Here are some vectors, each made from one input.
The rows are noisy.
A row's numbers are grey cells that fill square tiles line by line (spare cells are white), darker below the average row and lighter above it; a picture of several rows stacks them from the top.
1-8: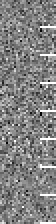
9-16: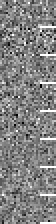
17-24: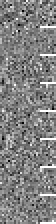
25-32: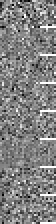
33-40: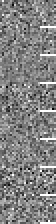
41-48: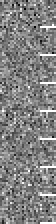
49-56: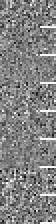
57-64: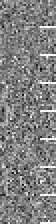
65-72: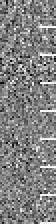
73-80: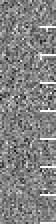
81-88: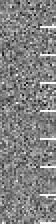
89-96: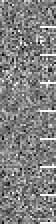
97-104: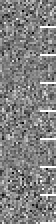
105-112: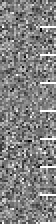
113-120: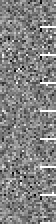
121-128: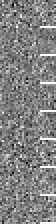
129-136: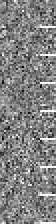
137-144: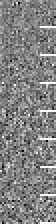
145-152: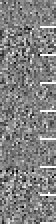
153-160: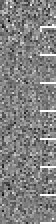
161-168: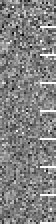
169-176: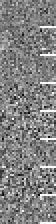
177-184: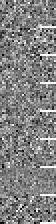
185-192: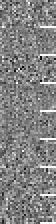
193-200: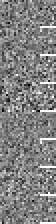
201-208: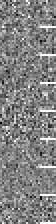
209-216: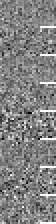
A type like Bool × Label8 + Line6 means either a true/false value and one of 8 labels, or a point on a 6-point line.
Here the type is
(Bool × Circle9 + Line7) × Label4 × Line4.
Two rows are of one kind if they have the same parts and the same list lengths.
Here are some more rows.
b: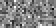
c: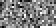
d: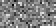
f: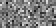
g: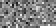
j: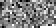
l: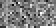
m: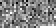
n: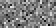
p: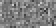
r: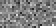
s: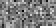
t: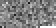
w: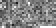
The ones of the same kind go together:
b, f, n, p, w
c, d, g, j, l, m, r, s, t

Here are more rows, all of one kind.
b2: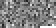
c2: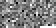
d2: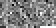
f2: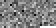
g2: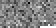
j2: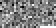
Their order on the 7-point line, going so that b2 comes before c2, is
g2, f2, j2, d2, b2, c2.
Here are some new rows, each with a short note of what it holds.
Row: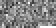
a point on a 9-point circle, one of 4 labels, a point on a 4-point line and a true/false value
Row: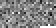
one of 4 labels, a point on a 4-point line and a point on a 7-point line
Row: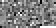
one of 4 labels, a point on a 4-point line and a point on a 7-point line
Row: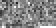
a point on a 9-point circle, one of 4 labels, a point on a 4-point line and a true/false value
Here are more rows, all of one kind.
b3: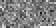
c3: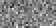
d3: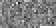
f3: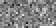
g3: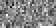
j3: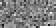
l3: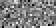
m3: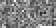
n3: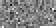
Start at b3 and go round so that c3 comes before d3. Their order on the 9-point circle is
b3, n3, g3, l3, c3, j3, f3, d3, m3.
